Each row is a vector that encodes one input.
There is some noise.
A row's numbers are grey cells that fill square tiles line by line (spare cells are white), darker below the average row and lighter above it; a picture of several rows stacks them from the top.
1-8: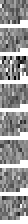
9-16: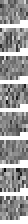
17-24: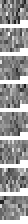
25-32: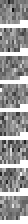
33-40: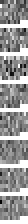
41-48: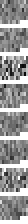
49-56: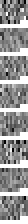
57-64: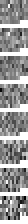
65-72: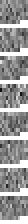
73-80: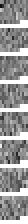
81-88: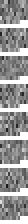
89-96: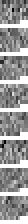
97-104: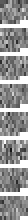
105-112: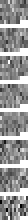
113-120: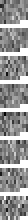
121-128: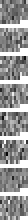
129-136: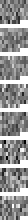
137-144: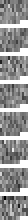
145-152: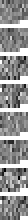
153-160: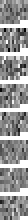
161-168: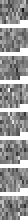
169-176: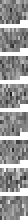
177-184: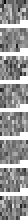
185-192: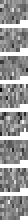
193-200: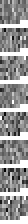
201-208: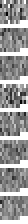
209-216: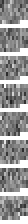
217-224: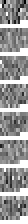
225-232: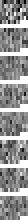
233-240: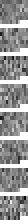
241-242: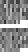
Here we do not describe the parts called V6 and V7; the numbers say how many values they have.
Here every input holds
a node of an 8-node tree and a value of V6, together with either a point on a 9-point line and a true/false value, or a value of V7.
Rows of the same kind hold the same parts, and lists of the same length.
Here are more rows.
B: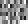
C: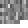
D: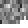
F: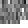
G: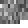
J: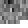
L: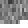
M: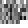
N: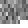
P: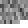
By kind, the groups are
B, C, D, J, L, P
F, G, M, N

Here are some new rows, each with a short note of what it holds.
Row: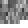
a point on a 9-point line, a node of an 8-node tree, a true/false value and a value of V6
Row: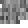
a node of an 8-node tree, a value of V6 and a value of V7
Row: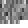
a point on a 9-point line, a node of an 8-node tree, a true/false value and a value of V6
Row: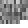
a node of an 8-node tree, a value of V6 and a value of V7
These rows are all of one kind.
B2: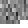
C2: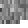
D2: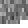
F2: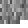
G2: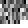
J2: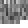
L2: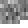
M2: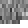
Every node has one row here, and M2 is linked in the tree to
B2.
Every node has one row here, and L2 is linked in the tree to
C2.
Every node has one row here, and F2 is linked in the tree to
B2 and J2.
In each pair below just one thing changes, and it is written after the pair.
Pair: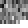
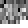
the place on the 9-point line
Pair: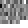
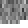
the true/false value
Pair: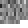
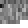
the node of the tree
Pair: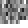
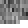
the place on the 9-point line
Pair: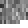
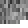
the true/false value
